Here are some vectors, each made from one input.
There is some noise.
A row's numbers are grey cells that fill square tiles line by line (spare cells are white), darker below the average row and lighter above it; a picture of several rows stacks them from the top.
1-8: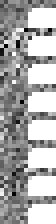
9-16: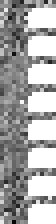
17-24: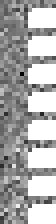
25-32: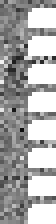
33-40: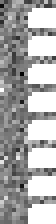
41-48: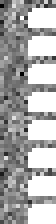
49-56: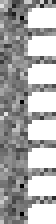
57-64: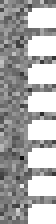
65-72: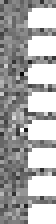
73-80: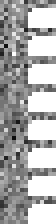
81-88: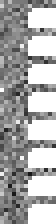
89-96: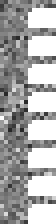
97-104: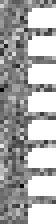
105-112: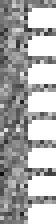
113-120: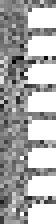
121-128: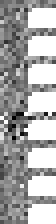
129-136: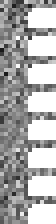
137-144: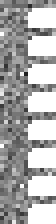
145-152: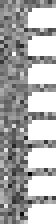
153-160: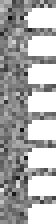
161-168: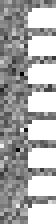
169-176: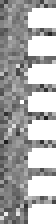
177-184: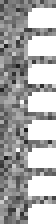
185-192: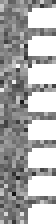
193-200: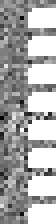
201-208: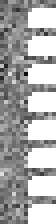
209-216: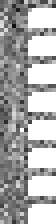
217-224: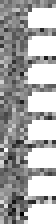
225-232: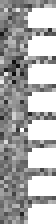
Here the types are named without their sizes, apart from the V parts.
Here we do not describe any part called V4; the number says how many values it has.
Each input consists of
a point on a circle and a true/false value, together with either a point on a circle, or a value of V4.
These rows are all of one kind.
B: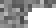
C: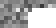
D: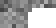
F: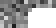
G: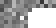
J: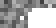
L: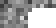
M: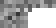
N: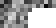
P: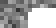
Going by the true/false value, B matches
C and M.
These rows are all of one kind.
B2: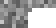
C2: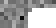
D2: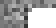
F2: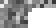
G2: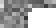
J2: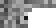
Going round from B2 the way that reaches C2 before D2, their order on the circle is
B2, J2, C2, G2, F2, D2.
